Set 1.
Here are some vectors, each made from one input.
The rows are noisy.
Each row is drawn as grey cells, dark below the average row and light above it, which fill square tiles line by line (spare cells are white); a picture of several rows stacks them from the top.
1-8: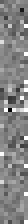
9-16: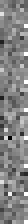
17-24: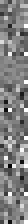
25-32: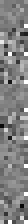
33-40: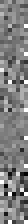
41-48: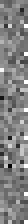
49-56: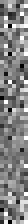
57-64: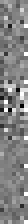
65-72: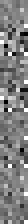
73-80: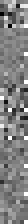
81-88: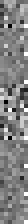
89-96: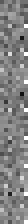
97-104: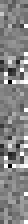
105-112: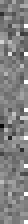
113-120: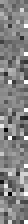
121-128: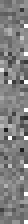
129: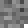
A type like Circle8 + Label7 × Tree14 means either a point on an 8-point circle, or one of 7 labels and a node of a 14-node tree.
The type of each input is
Bool × Tree10 + Unit.
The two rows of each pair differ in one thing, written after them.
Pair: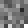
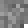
the true/false value
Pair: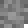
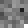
the true/false value
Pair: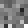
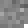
the true/false value
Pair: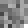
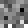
the true/false value
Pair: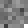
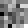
the node of the tree
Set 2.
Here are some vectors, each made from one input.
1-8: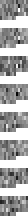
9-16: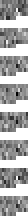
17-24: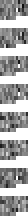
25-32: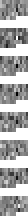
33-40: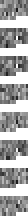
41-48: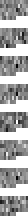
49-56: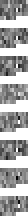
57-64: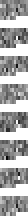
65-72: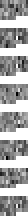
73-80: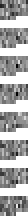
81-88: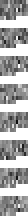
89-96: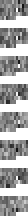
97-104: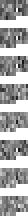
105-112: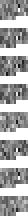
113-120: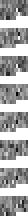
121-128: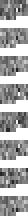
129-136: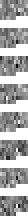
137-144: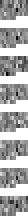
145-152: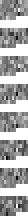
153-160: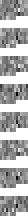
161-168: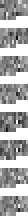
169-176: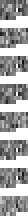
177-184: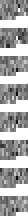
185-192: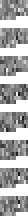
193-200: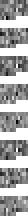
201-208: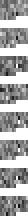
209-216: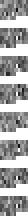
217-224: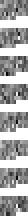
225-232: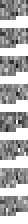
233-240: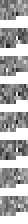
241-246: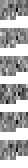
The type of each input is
Bool × Bool × Bool × Bool + Label8.
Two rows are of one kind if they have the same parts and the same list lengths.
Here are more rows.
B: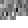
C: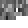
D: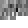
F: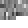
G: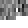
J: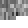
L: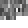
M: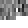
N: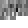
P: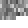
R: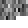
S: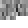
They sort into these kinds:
B, D, F, J, N, P, S
C, G, L, M, R

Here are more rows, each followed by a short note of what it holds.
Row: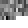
one of 8 labels
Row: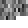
one of 8 labels
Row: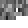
one of 8 labels
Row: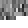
one of 8 labels
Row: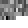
one of 8 labels
